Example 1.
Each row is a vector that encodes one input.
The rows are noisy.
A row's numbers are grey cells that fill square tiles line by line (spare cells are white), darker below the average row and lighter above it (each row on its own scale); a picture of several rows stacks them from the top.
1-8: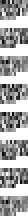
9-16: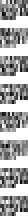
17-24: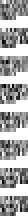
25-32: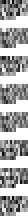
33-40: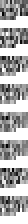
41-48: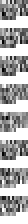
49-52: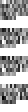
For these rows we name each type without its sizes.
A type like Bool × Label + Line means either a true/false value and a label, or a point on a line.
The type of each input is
Line.
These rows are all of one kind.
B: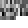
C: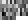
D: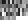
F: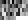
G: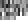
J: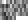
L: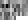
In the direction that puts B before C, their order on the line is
B, C, J, L, G, D, F.
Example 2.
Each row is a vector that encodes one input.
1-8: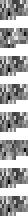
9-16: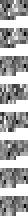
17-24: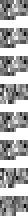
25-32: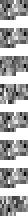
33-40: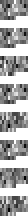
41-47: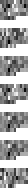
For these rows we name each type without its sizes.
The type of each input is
Label.
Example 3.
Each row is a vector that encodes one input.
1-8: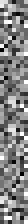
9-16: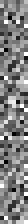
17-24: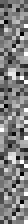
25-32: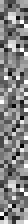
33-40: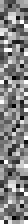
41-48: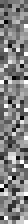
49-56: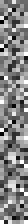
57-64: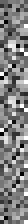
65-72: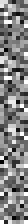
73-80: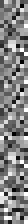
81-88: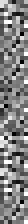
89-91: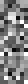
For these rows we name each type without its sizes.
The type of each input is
Line.
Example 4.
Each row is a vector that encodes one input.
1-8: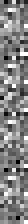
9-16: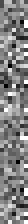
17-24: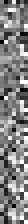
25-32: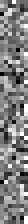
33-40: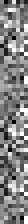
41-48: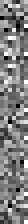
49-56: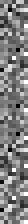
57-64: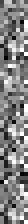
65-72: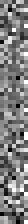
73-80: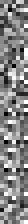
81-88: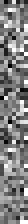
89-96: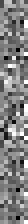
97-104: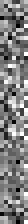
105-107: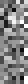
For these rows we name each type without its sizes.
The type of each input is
Line.
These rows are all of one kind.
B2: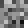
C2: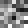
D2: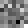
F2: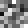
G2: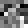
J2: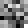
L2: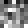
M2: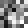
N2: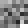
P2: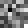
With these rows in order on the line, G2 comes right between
F2 and N2.
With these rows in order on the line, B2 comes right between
J2 and P2.
